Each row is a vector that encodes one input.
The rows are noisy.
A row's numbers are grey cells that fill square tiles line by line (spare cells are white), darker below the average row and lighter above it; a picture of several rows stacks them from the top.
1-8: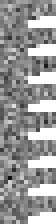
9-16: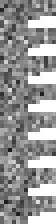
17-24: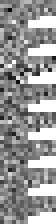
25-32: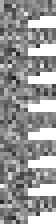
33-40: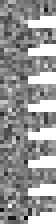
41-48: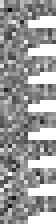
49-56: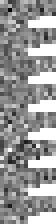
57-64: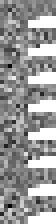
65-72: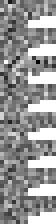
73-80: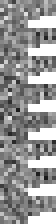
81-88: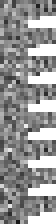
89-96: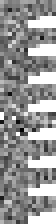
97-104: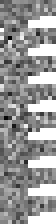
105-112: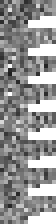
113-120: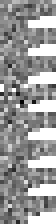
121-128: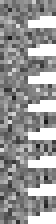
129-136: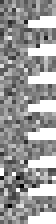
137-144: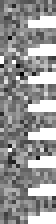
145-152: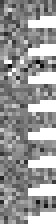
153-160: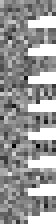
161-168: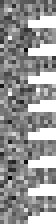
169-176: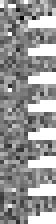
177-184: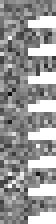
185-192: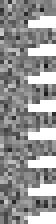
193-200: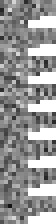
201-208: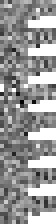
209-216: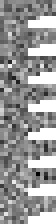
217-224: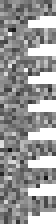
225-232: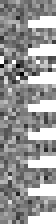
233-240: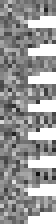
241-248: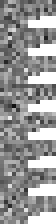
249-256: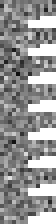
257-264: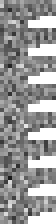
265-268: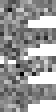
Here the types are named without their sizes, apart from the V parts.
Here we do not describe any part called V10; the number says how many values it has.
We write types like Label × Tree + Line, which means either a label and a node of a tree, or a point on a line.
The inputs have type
Line × List(Line + V10).
